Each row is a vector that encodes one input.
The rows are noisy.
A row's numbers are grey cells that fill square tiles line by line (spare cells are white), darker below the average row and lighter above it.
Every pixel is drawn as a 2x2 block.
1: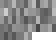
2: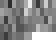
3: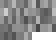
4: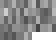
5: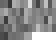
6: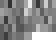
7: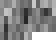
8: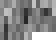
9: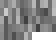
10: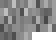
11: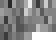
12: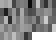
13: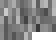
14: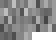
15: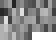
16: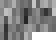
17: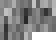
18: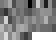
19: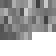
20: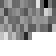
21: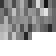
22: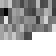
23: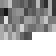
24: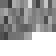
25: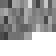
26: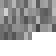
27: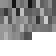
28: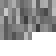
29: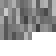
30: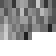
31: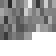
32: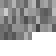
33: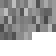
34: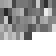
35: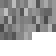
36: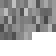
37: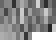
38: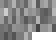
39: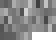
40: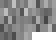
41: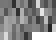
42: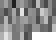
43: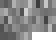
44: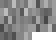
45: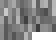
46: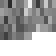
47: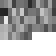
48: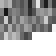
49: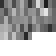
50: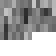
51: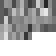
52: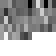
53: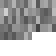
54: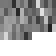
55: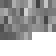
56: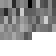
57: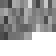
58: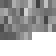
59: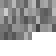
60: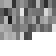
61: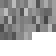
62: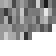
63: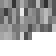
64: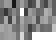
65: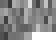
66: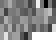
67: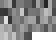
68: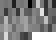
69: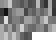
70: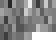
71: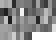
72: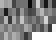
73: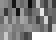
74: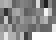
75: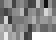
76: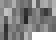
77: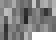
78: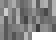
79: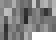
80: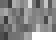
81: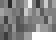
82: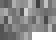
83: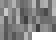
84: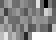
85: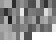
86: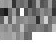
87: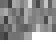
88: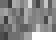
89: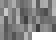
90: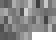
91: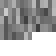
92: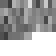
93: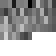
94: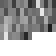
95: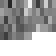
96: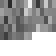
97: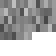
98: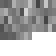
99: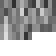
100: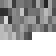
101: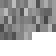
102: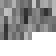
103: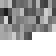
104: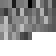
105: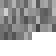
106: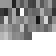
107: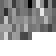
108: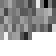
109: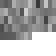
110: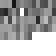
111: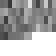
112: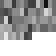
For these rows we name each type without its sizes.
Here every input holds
either a point on each of two circles, or a point on a line.
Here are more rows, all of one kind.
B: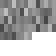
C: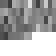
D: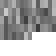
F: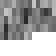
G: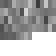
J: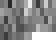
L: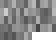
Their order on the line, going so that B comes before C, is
F, D, L, B, G, C, J.
